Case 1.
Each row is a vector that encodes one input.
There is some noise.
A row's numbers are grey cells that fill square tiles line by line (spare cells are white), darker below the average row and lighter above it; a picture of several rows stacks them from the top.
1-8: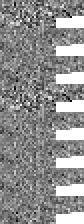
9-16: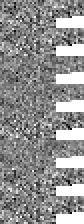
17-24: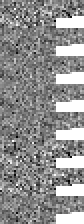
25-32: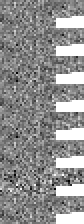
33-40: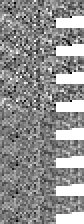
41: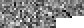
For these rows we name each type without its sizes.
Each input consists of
either a point on a line, or three true/false values.
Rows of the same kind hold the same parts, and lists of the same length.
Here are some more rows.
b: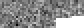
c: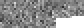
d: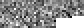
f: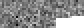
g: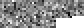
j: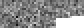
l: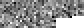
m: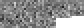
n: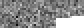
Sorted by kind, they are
b, c, f, j, m, n
d, g, l

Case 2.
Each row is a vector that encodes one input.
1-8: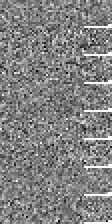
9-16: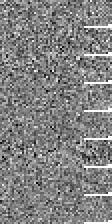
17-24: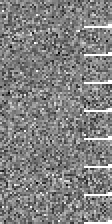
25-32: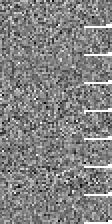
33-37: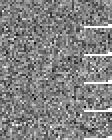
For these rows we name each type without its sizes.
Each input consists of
a point on a line and a true/false value.
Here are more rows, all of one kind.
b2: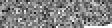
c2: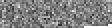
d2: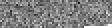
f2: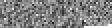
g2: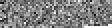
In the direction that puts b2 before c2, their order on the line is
g2, b2, d2, c2, f2.
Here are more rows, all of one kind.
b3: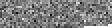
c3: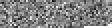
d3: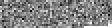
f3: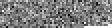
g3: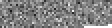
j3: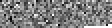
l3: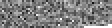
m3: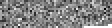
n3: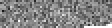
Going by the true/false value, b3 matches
c3, f3 and j3.
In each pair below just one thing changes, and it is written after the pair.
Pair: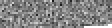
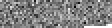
the place on the line
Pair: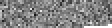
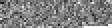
the true/false value
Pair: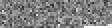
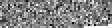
the place on the line
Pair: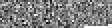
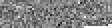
the place on the line
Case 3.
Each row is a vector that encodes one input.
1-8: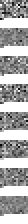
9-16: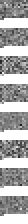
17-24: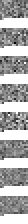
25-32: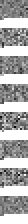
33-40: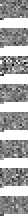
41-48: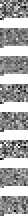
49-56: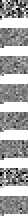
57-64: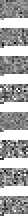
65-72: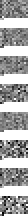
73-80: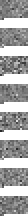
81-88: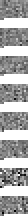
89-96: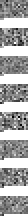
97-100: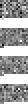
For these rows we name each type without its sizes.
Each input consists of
a label, together with either a point on a circle, or a fixed value.
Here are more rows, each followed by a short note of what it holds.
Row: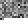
a point on a circle and a label
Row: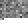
a label
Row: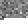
a point on a circle and a label
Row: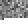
a label
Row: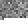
a label
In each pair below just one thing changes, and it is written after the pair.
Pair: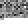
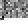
the place on the circle
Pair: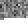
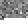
the place on the circle
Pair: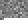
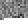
the label
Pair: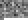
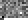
the label
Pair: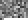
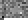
the label
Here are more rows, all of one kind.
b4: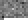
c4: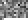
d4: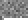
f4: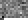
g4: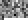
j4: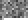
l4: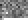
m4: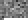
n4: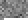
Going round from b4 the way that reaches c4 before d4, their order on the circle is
b4, f4, j4, l4, c4, g4, d4, m4, n4.
